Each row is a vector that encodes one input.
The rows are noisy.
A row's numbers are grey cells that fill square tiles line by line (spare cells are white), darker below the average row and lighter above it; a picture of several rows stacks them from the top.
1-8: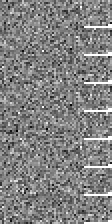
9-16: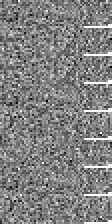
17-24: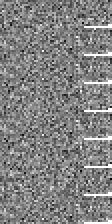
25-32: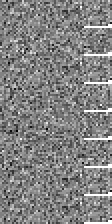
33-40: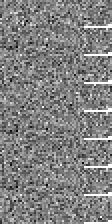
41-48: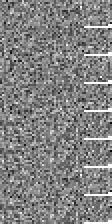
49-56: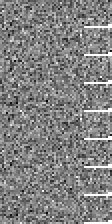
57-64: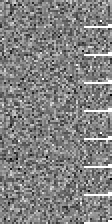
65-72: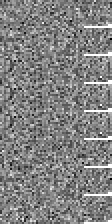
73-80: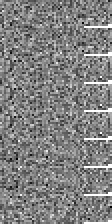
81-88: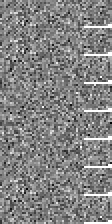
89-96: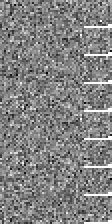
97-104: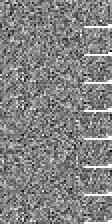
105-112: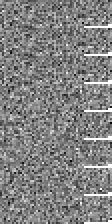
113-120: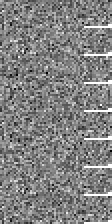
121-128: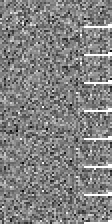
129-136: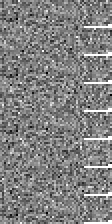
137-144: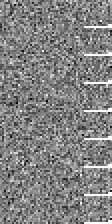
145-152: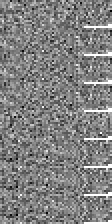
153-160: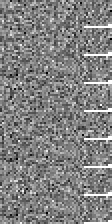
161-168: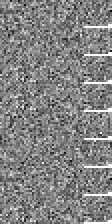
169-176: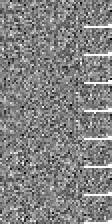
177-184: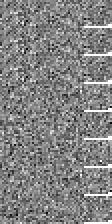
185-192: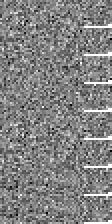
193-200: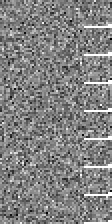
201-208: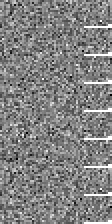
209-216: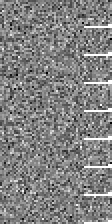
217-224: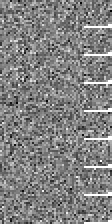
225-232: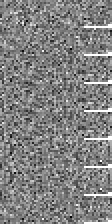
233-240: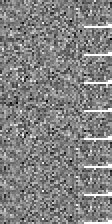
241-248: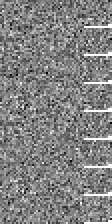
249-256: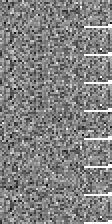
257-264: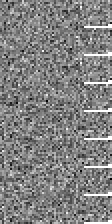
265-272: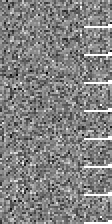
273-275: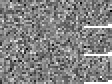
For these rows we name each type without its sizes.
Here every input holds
a label.
